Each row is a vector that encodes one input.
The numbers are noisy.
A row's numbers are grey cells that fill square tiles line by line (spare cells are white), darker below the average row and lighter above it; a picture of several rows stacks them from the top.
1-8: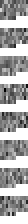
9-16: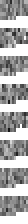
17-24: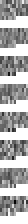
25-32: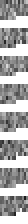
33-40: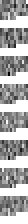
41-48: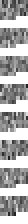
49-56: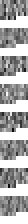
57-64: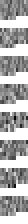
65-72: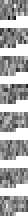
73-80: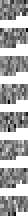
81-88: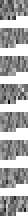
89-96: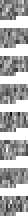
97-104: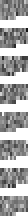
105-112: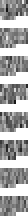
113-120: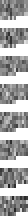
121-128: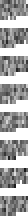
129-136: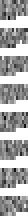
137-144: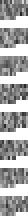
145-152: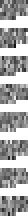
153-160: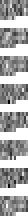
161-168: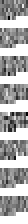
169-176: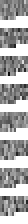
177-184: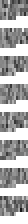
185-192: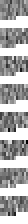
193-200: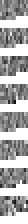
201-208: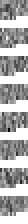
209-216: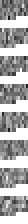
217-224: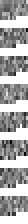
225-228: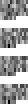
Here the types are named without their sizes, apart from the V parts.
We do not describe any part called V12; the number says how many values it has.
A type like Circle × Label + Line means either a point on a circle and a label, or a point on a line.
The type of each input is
Bool × V12 + Tree.
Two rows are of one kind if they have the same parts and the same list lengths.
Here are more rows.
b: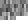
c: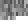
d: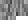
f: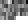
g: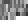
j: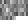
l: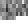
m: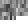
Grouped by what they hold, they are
b, c, d, g, j, l, m
f

